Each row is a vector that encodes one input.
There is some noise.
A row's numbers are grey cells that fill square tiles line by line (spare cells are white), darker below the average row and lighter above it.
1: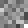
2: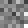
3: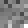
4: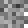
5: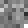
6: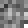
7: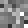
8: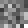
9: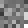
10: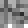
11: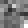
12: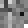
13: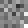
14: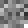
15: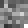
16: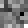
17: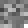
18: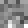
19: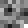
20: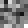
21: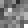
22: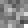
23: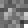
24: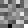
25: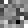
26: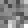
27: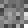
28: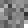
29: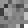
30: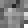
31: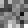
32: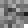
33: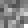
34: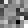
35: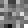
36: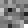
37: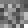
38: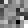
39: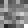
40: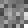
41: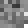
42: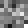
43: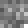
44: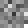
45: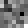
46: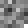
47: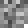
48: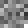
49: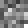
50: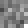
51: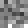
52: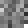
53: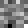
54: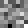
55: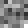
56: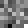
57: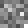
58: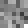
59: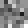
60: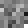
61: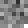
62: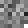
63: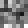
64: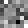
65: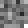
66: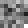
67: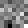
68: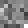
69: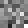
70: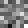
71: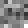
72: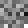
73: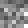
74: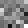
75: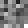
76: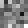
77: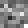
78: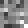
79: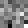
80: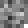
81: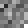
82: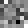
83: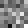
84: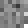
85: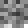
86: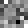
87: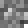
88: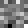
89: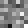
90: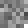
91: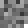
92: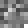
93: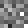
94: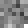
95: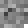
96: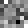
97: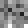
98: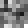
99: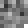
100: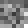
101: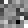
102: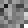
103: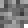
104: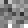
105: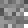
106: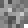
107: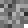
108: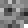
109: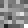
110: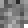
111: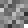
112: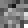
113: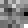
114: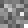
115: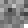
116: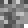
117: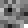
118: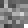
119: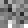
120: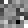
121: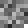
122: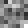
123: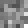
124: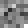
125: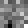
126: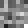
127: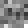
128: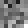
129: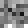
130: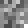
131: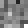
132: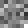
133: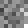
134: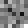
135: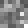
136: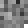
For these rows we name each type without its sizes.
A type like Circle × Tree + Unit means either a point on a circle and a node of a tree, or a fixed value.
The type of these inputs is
List(Line × Line).
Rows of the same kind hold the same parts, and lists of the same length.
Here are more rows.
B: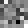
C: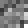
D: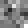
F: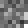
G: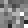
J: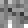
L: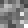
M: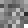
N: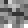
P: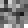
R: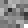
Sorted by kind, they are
B
C, D, F, G, M
J, R
L, N, P

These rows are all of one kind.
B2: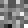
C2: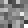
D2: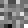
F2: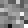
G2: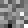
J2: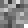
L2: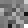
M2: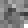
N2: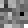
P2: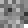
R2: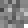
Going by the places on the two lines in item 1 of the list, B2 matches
C2, D2, F2 and G2.
